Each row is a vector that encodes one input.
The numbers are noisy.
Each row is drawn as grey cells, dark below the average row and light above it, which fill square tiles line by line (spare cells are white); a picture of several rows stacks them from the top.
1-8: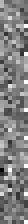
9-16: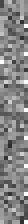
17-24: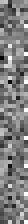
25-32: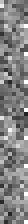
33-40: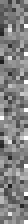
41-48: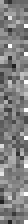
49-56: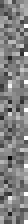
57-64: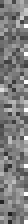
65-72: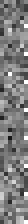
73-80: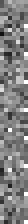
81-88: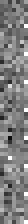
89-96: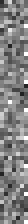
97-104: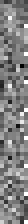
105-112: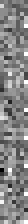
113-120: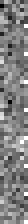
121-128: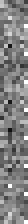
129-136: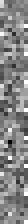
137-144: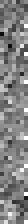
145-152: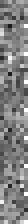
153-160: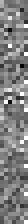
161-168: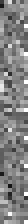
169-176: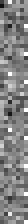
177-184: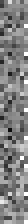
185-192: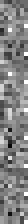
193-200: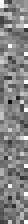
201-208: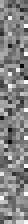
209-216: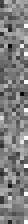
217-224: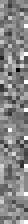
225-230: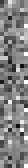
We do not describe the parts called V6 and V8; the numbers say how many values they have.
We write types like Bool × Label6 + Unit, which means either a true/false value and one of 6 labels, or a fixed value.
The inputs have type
List3(Line4) + V6 × V8.
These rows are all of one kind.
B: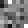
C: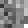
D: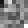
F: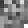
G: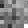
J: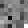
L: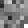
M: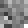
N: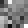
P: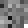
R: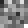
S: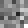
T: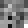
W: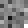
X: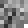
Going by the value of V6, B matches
C, G, N and P.
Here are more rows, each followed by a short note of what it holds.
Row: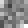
a list of three items
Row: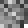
the empty list
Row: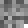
a list of three items
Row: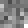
a list of two items
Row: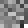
the empty list
